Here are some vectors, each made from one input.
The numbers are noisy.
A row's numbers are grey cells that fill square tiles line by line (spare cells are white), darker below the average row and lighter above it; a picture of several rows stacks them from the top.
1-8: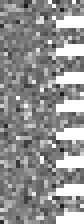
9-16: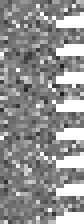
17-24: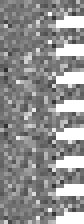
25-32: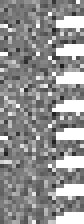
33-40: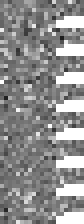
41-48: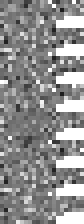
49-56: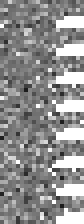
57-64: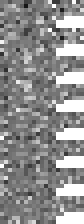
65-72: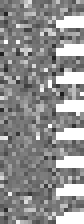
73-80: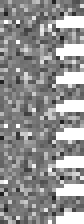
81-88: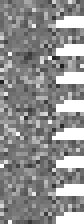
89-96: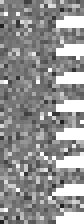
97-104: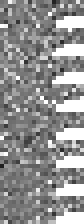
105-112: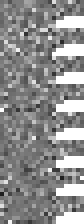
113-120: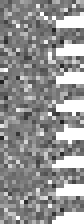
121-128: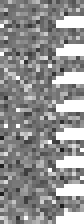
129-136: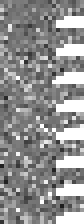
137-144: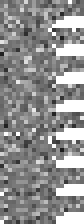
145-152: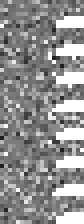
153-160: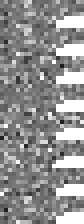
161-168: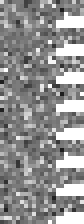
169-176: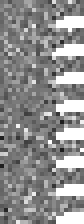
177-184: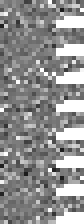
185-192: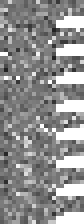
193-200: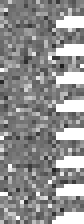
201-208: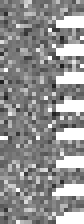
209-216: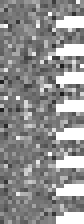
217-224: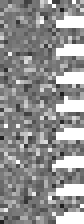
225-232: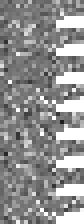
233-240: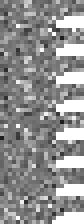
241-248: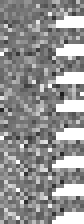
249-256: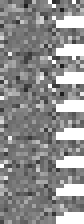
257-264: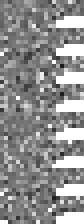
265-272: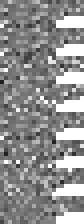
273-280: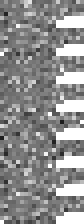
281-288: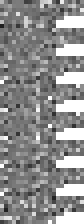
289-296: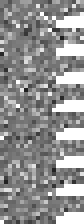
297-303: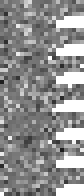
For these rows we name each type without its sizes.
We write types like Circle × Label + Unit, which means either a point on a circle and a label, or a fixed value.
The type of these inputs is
Line × Line + Tree.
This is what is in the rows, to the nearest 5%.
About 25% of them hold a point on each of two lines. The rest hold a node of a tree.
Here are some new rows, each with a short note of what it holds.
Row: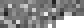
a node of a tree
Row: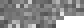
a node of a tree
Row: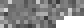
a node of a tree
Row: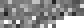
a node of a tree
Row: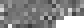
a node of a tree
